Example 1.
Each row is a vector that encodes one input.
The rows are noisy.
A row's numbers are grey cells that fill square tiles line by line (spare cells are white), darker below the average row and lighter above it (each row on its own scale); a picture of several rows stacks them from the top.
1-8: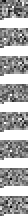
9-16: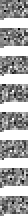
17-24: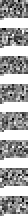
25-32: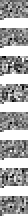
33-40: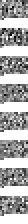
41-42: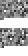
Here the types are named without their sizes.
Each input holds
three true/false values.
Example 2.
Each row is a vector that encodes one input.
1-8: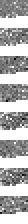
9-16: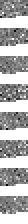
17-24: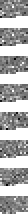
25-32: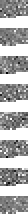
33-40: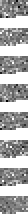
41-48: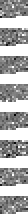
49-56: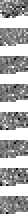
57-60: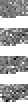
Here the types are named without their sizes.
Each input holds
a label.
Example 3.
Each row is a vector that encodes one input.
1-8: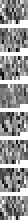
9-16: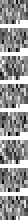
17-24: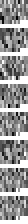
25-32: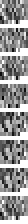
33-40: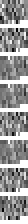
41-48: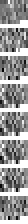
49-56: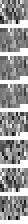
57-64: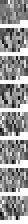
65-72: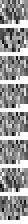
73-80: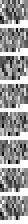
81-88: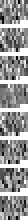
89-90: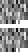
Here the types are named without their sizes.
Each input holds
a point on a line.
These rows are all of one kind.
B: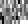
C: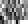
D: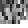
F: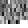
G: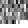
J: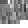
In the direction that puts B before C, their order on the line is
G, D, F, J, B, C.
